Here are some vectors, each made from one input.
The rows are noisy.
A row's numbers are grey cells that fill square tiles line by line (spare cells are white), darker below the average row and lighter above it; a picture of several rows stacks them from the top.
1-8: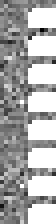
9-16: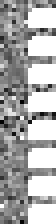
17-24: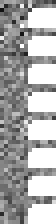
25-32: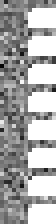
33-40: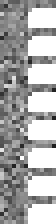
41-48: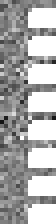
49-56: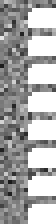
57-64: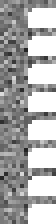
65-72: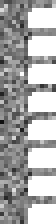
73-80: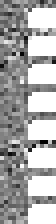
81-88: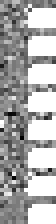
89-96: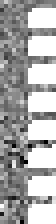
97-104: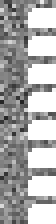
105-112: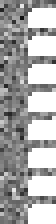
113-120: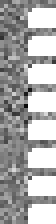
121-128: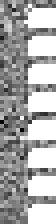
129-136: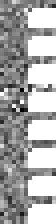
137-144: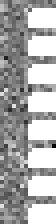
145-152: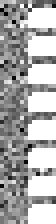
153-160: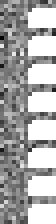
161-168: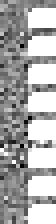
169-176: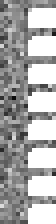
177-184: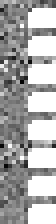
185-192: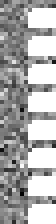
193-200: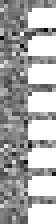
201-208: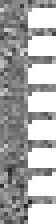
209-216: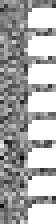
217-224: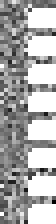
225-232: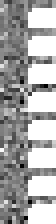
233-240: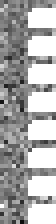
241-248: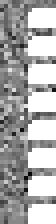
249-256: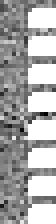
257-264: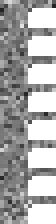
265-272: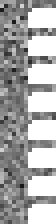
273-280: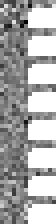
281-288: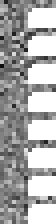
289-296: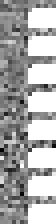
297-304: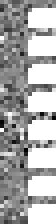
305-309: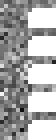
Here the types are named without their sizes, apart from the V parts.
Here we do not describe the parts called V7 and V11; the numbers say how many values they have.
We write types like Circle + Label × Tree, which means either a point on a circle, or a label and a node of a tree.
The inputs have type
Bool × Circle × V7 × V11.
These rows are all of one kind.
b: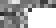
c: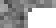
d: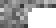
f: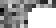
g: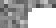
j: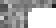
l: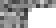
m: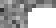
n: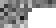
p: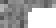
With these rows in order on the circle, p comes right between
l and m.
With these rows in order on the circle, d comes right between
g and j.
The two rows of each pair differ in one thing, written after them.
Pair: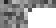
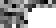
the value of V11
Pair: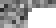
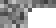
the true/false value
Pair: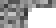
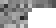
the value of V7
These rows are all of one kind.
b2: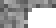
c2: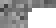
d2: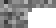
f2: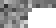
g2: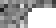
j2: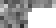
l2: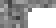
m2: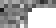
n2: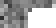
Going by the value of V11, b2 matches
c2, f2 and j2.
